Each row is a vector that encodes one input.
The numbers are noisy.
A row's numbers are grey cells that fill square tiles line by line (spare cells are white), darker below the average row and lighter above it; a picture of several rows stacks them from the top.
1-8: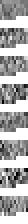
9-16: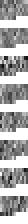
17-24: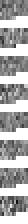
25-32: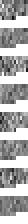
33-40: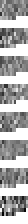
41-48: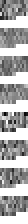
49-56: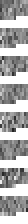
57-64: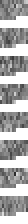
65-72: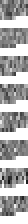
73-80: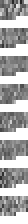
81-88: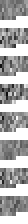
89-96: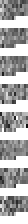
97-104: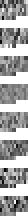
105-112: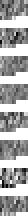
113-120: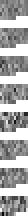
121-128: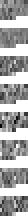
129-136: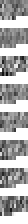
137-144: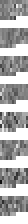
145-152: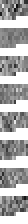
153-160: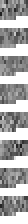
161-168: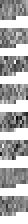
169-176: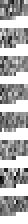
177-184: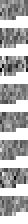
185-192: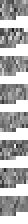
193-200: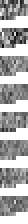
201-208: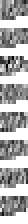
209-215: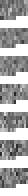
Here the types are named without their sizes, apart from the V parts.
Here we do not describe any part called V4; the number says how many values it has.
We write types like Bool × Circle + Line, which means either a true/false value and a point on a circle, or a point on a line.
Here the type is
Bool × Bool × Bool + Label × List(V4).
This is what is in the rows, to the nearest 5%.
About 75% of them hold a label, together with a list of values of V4. The rest hold three true/false values.
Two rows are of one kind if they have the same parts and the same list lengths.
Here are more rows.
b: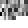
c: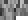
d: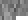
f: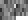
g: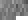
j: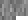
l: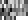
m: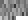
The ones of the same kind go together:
b, d, m
c, l
f, g
j

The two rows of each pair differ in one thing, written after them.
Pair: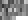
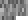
the label
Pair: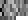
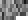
the value of V4 in item 2 of the list
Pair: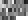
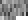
the label
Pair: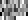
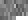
the label
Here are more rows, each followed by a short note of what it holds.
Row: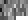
a label, together with the empty list
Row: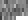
a label, together with a list of one item
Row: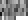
a label, together with the empty list
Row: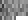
a label, together with a list of two items
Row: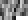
a label, together with the empty list
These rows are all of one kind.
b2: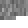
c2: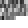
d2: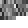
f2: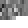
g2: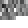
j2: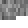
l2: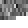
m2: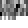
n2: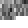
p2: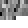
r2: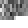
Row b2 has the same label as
g2, m2 and n2.
